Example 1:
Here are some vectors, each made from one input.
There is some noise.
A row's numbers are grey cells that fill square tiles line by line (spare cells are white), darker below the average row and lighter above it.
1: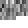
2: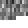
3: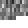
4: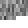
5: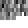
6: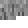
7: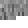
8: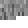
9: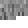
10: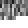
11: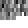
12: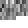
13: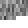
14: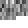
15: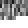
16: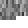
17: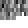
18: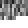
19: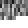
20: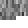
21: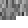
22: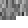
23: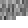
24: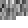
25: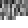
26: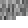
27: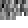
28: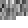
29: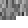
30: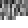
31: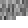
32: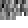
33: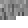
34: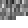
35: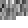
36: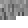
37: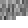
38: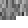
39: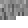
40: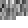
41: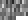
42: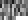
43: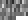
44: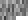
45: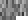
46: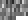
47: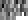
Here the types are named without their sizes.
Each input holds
a point on a line.
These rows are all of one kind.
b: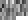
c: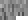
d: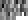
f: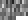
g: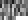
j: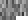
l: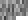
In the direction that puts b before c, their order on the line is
d, b, l, c, j, f, g.
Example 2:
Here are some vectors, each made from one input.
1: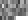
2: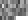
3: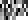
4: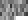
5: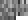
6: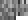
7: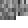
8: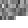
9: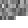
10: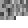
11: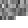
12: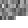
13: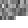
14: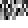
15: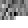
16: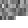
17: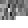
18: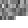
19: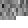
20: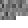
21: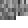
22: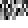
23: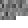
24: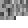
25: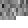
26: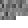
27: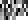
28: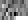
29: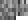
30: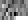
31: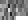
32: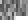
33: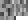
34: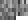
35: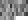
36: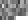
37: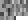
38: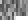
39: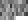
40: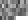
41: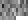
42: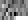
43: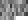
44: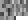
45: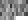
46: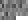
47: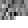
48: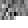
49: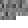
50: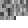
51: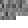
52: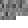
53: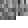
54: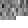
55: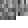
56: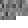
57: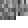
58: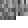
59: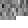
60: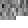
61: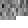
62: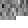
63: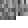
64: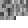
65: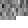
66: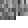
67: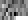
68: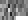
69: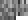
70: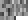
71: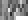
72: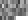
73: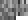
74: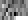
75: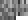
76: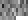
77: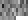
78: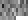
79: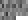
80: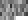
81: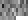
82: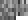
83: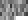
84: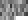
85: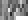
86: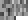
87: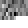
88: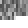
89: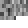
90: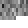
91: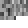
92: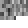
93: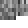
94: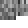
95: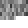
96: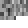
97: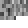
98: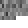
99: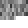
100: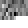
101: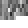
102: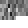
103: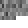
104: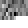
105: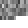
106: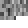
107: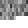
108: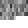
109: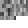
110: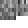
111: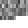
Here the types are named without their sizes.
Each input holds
either a fixed value, or a node of a tree.
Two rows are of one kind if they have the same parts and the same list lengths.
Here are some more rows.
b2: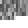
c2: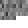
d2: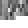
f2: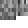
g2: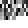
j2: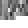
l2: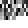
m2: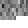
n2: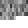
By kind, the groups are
b2, c2, d2, f2, j2, m2, n2
g2, l2

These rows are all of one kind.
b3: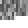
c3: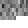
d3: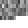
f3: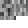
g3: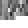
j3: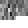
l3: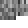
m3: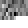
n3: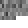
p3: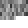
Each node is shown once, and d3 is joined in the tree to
b3 and l3.
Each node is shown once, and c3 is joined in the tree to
f3, n3 and p3.
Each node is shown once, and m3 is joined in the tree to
j3.
